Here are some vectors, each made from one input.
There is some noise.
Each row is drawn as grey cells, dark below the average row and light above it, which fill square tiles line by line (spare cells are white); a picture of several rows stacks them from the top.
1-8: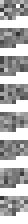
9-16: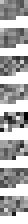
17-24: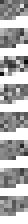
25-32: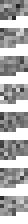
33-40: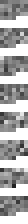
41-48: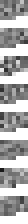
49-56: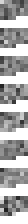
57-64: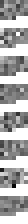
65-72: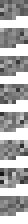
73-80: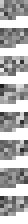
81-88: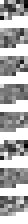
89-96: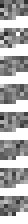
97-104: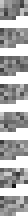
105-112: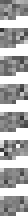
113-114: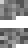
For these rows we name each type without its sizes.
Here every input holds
a list of points on a line.
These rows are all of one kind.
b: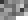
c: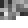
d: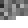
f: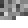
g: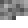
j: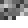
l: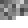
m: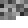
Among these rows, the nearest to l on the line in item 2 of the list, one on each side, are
g and m.
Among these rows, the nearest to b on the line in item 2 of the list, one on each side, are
d and j.
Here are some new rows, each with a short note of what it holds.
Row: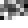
the empty list
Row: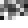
the empty list
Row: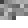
a list of two items
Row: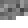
a list of two items
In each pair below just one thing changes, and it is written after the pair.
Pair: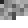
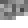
the place on the line in item 2 of the list
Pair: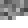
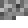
the place on the line in item 1 of the list
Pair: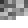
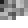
the place on the line in item 2 of the list
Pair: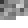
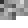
the place on the line in item 2 of the list
